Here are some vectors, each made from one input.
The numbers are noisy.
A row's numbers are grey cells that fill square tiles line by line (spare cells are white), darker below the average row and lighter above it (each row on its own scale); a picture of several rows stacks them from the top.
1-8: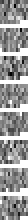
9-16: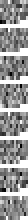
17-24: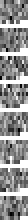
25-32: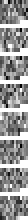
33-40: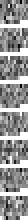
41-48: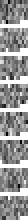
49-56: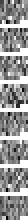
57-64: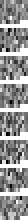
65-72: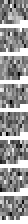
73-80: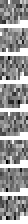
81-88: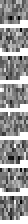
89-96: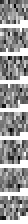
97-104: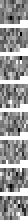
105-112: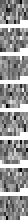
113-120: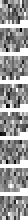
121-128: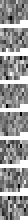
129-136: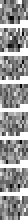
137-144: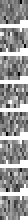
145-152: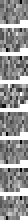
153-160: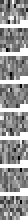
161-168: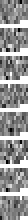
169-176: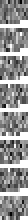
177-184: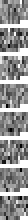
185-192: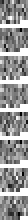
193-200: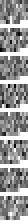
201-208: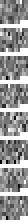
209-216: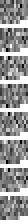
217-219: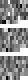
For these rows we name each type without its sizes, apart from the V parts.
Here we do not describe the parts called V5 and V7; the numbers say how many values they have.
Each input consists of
either a true/false value and a value of V5, or a list of items, each a label and a value of V7.
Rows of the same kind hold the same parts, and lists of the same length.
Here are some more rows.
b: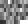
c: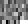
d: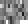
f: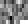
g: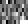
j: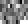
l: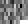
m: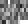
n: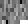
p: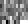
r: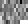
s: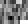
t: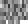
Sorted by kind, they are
b, m
c, g, j, n, p, r
d, f, s, t
l

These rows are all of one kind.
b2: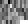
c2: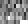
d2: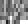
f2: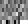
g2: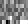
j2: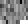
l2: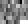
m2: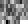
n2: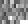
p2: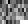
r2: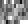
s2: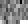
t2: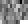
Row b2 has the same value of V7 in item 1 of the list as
d2, f2 and r2.
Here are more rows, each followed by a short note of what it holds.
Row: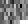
the empty list
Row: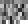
a list of one item
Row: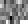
a list of one item
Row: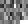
the empty list
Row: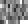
a list of one item
